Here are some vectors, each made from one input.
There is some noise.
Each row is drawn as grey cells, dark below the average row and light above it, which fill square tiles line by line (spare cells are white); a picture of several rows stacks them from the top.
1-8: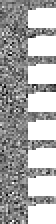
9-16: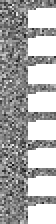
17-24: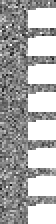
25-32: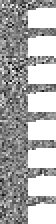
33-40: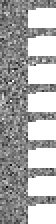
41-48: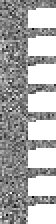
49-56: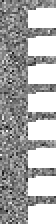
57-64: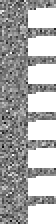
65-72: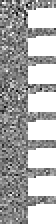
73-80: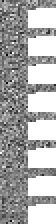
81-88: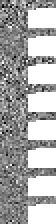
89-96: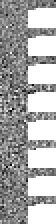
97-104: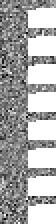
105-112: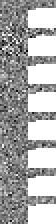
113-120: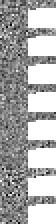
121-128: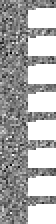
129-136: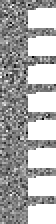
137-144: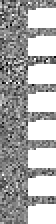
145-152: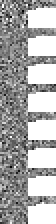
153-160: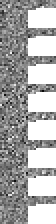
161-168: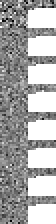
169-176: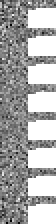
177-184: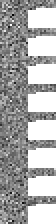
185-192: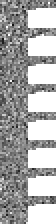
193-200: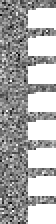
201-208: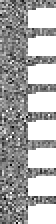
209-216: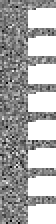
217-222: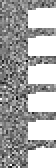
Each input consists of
a point on a 7-point line, together with either one of 4 labels and a true/false value, or a point on a 7-point line.
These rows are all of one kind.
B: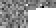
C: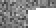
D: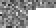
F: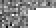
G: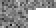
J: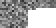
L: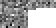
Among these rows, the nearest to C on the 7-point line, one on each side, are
B and G.
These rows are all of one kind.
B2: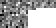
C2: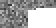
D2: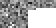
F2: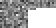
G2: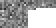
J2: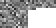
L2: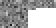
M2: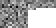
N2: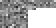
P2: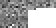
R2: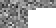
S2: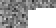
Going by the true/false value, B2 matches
C2 and P2.
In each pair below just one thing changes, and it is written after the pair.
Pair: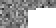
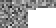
the place on the 7-point line
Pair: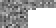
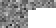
the label
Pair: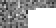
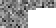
the true/false value
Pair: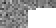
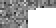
the true/false value
